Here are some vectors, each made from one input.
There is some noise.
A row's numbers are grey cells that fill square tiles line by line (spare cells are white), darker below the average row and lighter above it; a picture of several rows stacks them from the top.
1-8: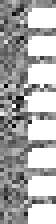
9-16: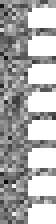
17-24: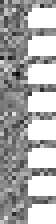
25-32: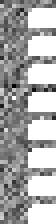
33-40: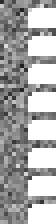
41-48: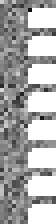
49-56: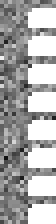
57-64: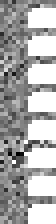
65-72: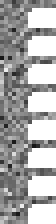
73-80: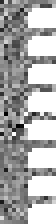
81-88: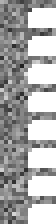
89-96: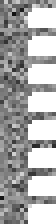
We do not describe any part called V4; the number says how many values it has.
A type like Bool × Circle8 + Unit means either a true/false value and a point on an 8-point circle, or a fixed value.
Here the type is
List2(Bool × V4).
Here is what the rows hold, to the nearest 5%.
All of them are lists of up to two items, each a true/false value and a value of V4: about 5% are empty, 30% hold one and 65% two.
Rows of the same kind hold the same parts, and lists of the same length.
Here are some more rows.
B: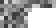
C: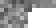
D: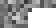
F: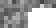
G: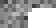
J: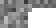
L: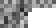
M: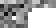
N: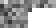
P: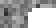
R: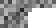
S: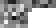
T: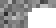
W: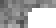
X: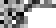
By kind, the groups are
B, L, R
C, D, F, G, J, M, N, P, S, T, W
X

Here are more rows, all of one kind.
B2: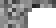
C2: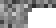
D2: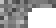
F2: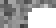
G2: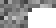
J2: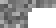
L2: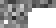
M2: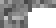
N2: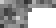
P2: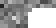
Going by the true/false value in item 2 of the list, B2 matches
F2, J2 and P2.
